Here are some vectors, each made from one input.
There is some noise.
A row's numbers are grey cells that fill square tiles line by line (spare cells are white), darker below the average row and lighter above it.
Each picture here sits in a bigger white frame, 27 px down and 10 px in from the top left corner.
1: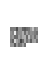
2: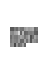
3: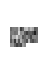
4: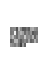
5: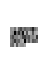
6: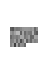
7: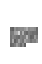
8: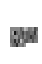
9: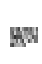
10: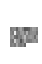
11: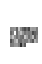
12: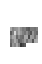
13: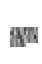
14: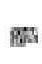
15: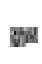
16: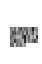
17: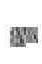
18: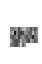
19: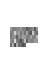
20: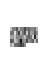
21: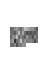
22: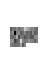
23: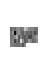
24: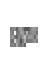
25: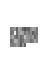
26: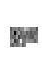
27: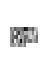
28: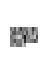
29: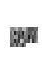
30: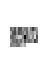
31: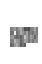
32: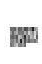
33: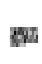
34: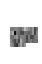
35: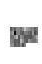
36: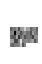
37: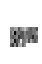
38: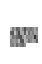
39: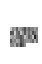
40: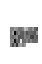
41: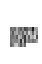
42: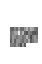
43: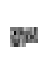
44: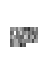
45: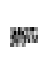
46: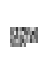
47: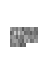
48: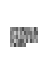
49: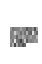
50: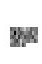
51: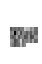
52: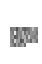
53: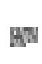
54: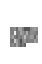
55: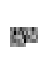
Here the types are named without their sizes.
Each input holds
a point on a line and a true/false value.
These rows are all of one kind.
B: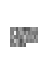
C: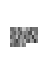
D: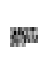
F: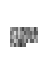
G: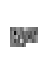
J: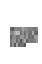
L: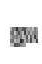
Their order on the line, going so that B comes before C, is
L, B, F, J, C, G, D.
